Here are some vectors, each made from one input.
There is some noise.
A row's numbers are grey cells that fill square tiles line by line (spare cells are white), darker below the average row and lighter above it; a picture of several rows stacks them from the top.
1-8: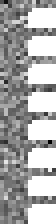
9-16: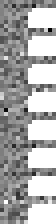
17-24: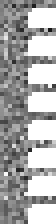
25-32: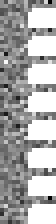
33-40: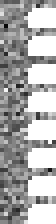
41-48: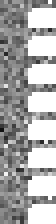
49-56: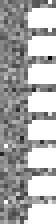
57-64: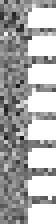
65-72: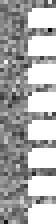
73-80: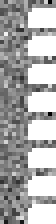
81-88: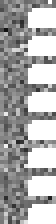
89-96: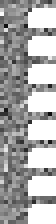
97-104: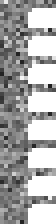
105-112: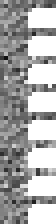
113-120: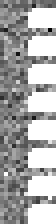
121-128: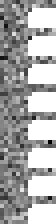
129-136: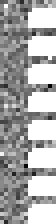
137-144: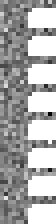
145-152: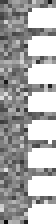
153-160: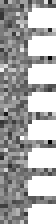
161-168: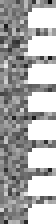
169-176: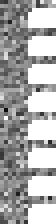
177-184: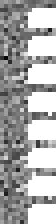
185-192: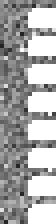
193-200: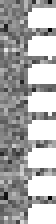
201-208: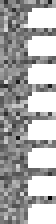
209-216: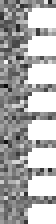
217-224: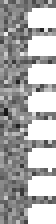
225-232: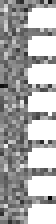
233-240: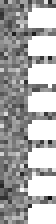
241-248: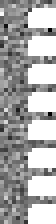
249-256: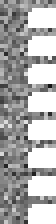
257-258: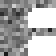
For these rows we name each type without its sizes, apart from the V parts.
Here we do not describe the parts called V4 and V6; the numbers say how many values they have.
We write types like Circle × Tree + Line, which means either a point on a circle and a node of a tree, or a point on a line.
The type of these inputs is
(Bool × Bool × Bool + V4) × (Line + V6).
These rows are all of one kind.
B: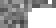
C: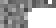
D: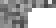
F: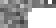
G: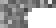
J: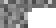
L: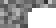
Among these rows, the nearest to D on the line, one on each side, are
C and F.
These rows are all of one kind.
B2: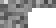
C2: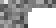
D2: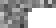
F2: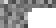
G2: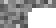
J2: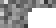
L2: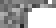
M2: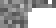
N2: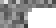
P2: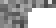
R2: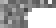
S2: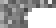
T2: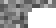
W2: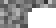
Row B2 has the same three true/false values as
C2, G2 and T2.
